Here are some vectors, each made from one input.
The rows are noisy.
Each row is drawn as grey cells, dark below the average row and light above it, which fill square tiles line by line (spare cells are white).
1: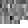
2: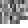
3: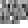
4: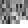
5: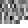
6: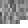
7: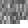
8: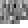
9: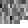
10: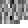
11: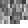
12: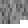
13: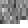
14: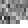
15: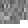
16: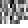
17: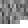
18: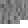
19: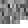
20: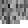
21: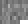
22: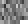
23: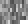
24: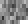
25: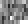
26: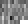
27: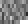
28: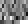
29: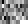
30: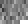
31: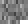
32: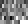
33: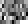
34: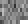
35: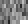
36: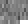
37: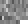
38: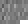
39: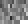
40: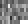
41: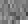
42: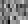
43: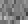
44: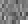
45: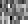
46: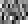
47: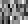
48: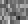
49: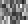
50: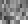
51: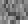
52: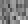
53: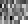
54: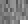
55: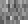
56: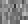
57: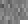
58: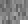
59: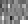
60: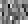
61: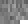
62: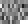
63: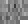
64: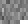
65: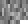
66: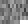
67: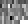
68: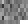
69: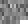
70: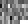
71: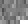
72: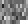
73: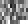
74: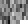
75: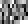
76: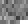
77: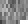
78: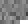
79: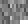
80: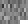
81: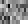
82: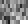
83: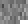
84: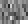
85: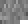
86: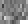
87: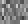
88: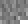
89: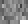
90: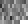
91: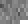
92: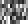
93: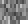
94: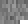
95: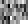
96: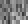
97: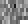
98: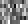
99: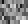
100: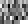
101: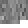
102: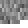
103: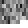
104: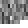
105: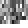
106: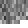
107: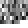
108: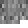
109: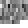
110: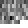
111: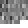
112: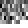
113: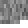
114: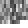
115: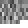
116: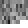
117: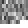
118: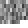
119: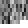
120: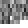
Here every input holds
either three true/false values, or a list of up to two points on an 11-point line.
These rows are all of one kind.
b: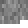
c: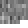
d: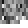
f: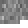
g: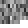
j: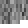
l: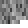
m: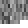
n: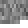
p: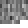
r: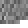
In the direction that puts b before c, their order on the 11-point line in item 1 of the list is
p, l, j, r, m, d, b, g, f, n, c.
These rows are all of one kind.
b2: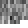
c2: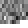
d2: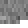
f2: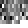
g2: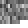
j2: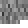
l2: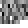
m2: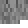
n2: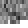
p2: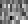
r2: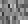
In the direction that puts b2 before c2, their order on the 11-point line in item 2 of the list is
r2, b2, m2, c2, n2, g2, p2, f2, d2, j2, l2.
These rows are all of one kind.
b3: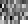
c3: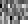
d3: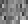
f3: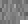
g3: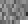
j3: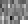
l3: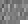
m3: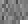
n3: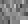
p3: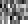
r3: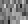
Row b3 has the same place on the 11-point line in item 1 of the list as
c3 and j3.
